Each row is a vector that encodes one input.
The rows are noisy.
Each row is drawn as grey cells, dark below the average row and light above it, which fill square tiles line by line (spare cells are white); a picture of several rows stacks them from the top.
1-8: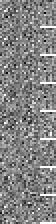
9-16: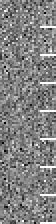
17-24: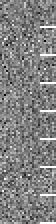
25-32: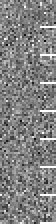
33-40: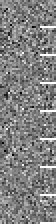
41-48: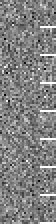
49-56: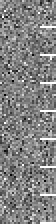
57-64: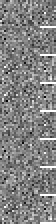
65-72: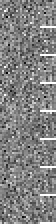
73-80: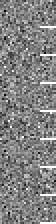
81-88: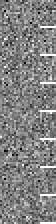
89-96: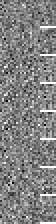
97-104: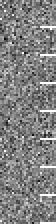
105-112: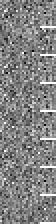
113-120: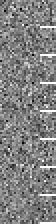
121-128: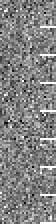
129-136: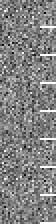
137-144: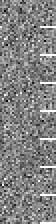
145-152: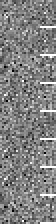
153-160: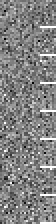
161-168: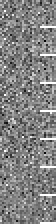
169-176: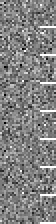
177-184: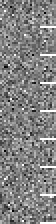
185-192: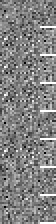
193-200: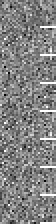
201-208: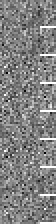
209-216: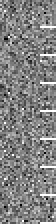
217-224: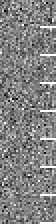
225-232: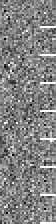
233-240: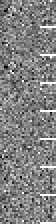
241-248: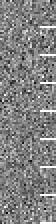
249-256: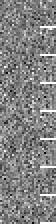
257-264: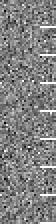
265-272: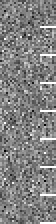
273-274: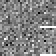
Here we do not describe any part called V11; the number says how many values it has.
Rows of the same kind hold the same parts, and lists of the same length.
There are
2 kinds of row.
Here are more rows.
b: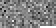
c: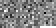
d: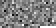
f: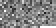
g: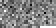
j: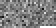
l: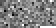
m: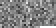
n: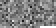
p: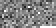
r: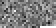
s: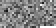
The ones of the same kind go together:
b, d, j, l, m, n, r, s
c, f, g, p

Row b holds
a point on an 8-point circle, one of 7 labels, a point on a 9-point line and a value of V11.
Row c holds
three true/false values.
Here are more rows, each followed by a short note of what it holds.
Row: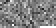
a point on an 8-point circle, one of 7 labels, a point on a 9-point line and a value of V11
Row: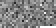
a point on an 8-point circle, one of 7 labels, a point on a 9-point line and a value of V11
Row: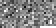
three true/false values
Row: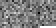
a point on an 8-point circle, one of 7 labels, a point on a 9-point line and a value of V11
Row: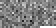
a point on an 8-point circle, one of 7 labels, a point on a 9-point line and a value of V11
